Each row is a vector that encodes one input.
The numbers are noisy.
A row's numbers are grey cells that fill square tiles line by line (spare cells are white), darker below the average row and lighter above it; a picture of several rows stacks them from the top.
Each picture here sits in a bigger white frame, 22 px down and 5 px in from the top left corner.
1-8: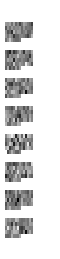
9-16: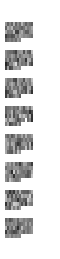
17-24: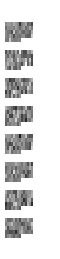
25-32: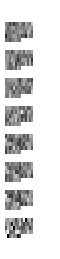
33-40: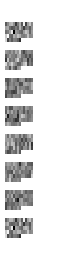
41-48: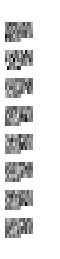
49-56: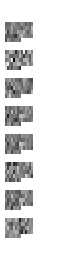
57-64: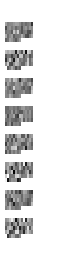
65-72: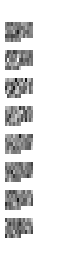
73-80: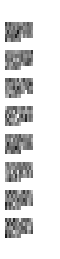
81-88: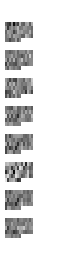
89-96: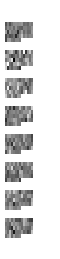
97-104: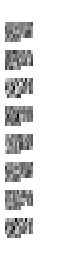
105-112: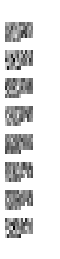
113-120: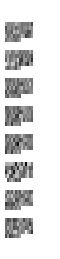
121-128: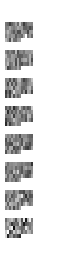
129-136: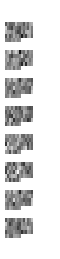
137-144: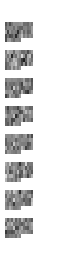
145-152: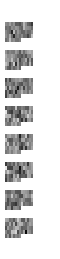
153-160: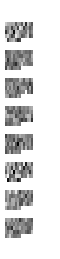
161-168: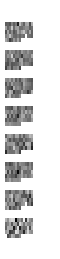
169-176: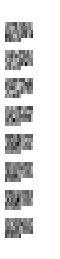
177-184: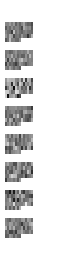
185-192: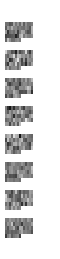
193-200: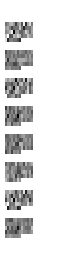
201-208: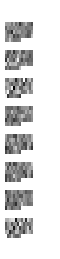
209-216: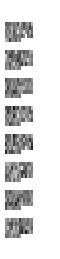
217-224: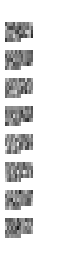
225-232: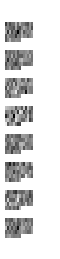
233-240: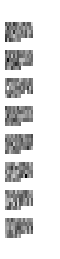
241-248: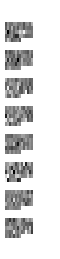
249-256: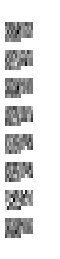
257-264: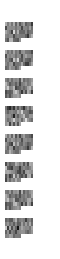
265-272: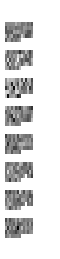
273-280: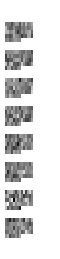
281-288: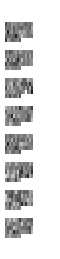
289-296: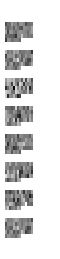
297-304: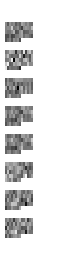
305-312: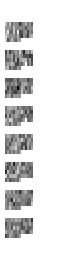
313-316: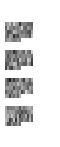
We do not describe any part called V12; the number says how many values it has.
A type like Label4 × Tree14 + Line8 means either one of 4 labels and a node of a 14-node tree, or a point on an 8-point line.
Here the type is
(Circle5 + Unit) × (Line10 + V12) + Line6.
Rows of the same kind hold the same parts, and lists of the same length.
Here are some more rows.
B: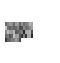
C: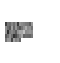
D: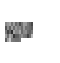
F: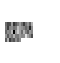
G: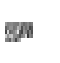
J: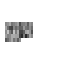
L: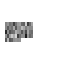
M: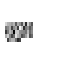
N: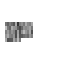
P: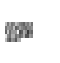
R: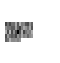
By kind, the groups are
B, F, N
C, R
D
G, J, L, P
M

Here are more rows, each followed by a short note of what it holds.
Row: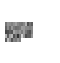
a point on a 10-point line
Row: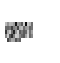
a point on a 6-point line
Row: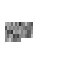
a point on a 10-point line
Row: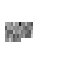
a point on a 10-point line
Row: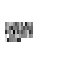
a point on a 6-point line
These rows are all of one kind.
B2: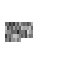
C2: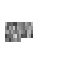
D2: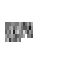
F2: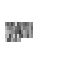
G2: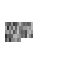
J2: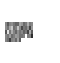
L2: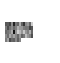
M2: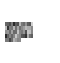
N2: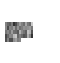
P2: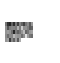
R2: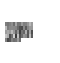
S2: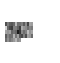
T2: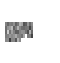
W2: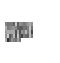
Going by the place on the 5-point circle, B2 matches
C2, G2, M2 and N2.
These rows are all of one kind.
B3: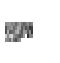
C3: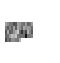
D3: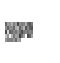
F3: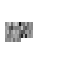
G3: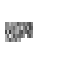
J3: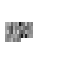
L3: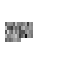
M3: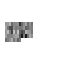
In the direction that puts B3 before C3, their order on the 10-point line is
G3, F3, D3, J3, M3, B3, C3, L3.
